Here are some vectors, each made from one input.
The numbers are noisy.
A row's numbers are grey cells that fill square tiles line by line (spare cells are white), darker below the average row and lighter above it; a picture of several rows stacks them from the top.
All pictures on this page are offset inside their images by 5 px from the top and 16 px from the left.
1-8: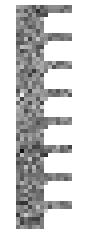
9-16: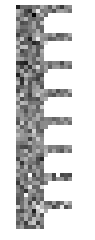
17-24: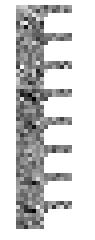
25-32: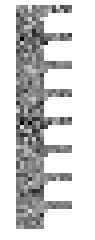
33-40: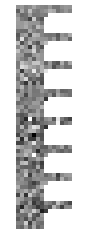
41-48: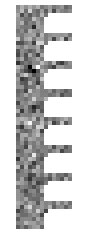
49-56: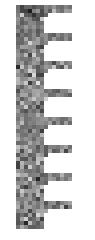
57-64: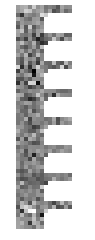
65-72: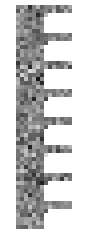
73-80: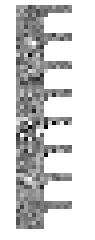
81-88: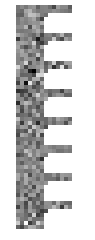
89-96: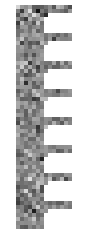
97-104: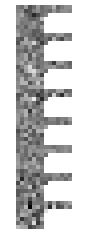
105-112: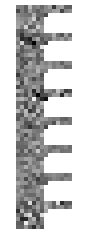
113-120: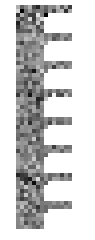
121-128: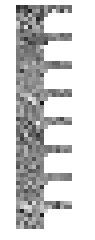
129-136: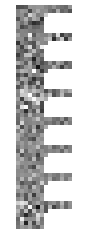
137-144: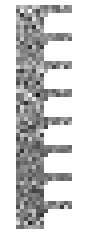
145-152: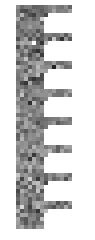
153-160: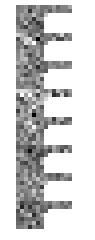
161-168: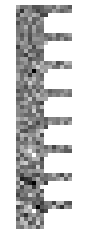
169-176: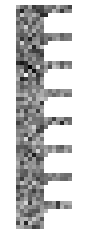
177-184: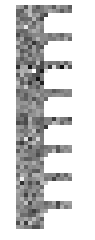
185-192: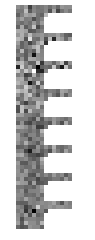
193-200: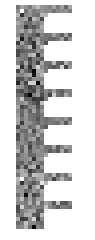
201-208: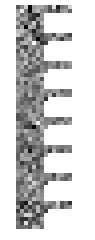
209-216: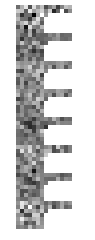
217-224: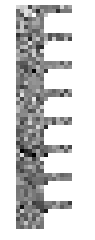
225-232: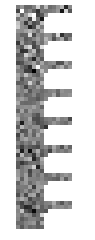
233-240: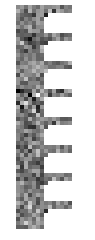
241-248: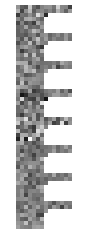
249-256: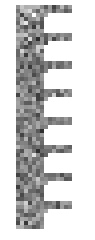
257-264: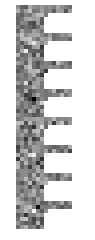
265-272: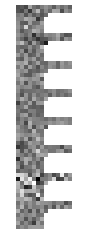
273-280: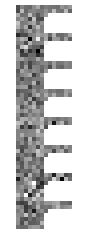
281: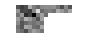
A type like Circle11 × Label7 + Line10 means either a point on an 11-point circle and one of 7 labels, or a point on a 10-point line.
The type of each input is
List2(Line12).
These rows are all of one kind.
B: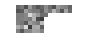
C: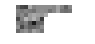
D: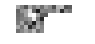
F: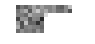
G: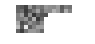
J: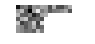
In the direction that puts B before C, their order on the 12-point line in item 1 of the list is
J, G, B, D, C, F.
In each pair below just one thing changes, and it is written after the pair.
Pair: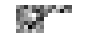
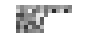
the place on the 12-point line in item 2 of the list
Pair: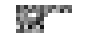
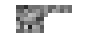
the place on the 12-point line in item 1 of the list
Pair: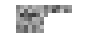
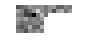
the place on the 12-point line in item 2 of the list
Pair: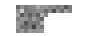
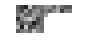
the place on the 12-point line in item 1 of the list
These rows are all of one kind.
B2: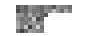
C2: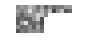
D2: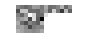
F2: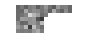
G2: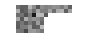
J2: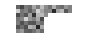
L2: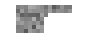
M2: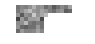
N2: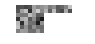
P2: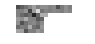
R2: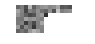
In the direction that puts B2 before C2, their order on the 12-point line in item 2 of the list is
J2, D2, G2, R2, P2, L2, M2, F2, B2, C2, N2.
